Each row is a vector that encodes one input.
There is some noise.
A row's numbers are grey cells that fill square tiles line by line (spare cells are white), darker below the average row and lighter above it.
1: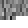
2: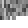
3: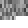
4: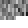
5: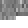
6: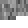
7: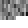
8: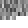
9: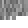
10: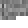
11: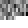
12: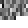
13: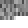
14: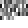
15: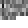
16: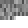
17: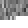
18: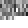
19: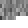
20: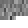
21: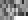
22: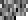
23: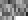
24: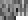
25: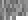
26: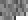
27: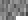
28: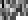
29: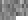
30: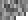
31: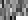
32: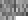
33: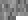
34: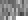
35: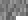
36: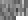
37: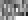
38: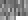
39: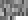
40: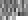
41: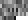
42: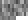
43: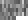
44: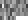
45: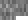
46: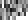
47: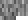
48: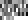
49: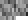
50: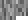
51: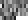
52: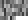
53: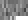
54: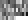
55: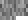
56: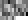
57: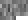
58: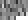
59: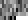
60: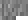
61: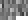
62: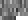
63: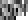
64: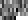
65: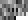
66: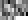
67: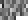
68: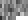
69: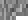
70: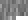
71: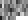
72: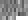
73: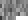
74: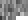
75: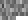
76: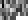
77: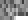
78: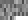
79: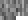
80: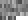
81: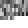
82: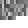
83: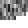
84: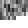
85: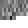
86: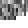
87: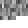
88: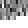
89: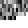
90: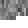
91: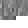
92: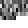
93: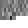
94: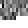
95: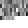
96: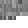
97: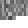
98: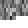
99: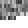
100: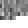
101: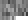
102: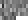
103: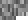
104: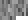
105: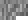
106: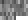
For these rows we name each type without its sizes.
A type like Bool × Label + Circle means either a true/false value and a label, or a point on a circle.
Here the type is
Line.
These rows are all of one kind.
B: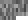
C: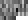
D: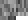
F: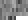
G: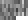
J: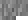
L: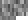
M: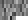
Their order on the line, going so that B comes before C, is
B, C, G, L, J, D, F, M.
